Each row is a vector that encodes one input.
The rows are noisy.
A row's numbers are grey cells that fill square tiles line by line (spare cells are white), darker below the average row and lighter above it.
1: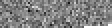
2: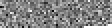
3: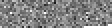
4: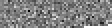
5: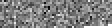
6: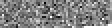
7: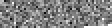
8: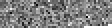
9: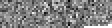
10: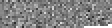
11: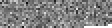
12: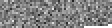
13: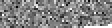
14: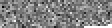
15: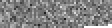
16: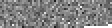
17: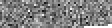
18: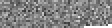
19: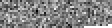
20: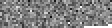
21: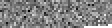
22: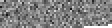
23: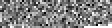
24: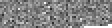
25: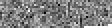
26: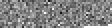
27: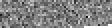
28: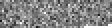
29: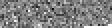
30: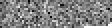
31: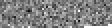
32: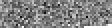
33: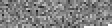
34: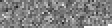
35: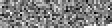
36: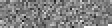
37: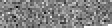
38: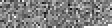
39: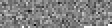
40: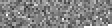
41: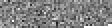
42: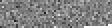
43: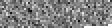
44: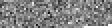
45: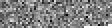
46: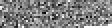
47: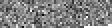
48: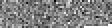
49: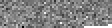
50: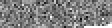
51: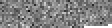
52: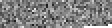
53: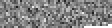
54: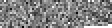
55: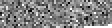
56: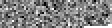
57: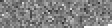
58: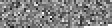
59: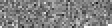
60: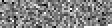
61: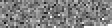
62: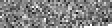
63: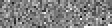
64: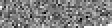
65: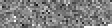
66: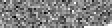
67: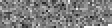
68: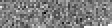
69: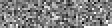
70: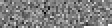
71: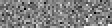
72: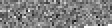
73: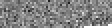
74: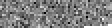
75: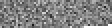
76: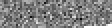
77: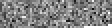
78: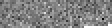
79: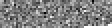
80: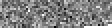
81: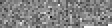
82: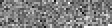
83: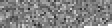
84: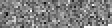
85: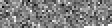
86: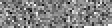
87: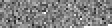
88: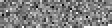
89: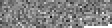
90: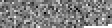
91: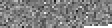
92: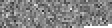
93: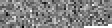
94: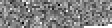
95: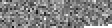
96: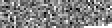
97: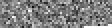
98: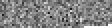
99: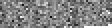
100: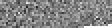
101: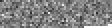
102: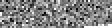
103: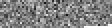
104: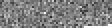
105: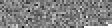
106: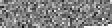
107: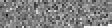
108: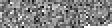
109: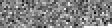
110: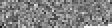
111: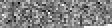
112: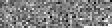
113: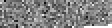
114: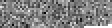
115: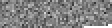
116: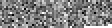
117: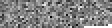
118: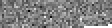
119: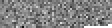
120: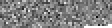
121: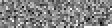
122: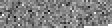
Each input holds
a point on a 7-point line, together with either one of 6 labels, or a point on a 6-point line.
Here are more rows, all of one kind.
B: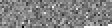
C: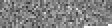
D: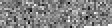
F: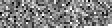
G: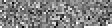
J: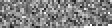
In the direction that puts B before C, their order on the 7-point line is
G, B, C, J, D, F.
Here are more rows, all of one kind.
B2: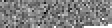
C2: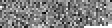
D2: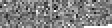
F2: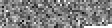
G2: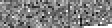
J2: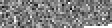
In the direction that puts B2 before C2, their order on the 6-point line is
B2, D2, J2, F2, C2, G2.
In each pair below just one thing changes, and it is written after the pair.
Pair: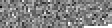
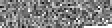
the place on the 7-point line
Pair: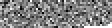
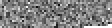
the place on the 7-point line
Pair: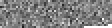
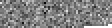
the place on the 7-point line
